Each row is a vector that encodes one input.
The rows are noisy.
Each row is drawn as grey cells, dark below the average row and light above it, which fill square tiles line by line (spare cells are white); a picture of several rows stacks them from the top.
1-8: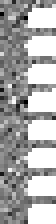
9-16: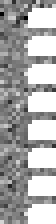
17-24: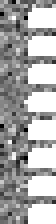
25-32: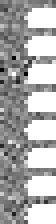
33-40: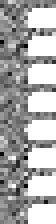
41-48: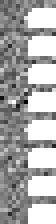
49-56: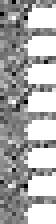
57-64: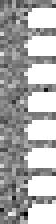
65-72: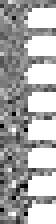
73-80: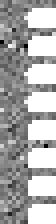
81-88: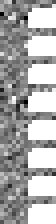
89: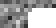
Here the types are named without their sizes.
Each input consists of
a point on a line, together with either a point on a line, or a node of a tree.
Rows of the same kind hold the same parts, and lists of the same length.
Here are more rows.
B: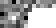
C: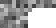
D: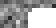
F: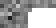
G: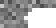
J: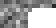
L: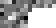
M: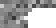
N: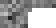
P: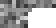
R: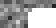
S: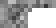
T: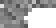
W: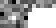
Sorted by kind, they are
B, L, W
C, D, F, G, J, M, N, P, R, S, T

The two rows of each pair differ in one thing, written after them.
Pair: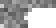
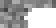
the place on the line
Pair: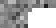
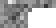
the place on the line
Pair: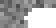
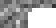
the node of the tree
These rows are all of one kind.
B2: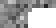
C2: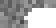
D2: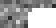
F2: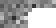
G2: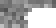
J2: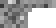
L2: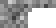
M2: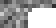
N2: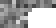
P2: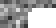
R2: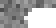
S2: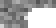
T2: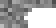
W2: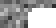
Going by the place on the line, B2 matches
D2, N2, T2 and W2.
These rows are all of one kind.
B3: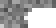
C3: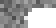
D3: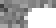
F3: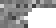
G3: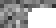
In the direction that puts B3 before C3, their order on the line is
F3, B3, C3, G3, D3.
